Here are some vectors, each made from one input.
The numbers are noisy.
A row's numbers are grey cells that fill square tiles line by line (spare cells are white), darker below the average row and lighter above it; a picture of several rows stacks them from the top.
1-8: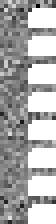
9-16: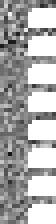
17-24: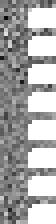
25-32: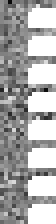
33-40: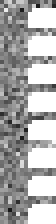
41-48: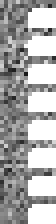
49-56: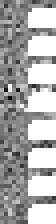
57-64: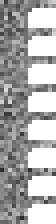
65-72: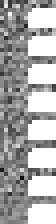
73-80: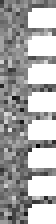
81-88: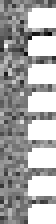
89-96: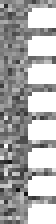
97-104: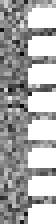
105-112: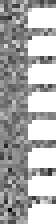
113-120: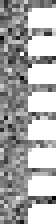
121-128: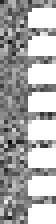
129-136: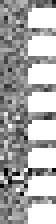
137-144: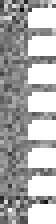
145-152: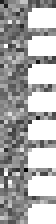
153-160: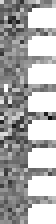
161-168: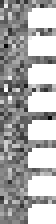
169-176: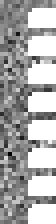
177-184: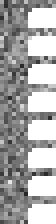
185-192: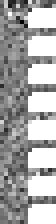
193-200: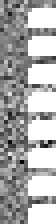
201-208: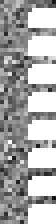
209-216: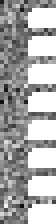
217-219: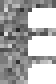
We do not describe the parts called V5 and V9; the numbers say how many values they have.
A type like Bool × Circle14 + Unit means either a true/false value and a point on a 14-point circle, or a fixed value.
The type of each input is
Bool × (Line4 + V5) × V9 + List2(Line6).
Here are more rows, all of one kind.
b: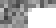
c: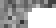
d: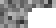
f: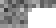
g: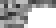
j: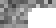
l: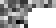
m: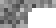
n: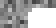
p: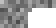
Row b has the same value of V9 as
c and g.
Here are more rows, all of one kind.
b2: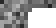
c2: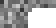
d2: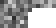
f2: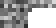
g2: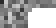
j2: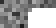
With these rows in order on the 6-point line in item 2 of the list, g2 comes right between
d2 and f2.
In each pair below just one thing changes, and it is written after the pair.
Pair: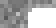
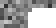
the value of V9
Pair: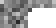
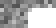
the place on the 4-point line
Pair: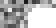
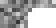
the place on the 4-point line
